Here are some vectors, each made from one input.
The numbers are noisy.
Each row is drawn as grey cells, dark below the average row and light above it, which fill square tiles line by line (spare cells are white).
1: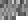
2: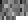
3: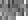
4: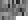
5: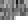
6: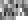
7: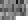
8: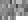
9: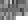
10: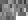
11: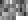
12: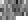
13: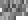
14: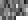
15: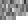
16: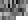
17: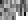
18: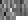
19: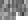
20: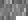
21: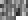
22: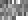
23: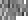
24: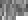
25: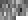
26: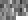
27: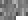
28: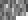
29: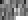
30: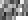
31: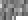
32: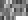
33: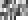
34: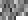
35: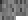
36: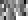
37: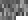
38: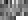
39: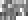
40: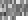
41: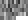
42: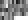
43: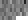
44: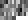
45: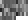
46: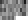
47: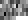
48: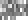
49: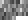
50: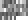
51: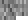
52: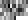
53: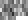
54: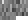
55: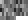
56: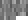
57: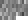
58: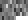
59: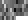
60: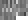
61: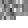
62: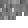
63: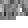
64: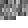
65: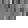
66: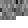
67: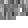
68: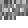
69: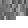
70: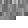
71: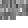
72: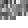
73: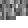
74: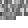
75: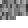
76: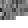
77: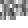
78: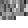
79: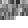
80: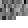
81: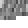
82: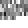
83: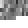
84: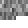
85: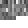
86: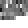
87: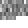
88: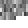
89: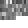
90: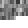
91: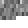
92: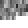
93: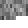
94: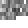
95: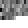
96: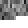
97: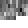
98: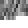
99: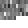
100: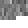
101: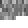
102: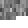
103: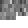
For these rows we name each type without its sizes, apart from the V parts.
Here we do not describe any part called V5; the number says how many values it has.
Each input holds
a point on a line, together with either three true/false values, or a value of V5.
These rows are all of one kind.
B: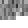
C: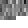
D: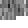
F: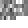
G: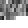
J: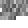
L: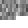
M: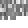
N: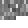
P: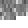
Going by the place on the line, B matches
G, J, M and P.
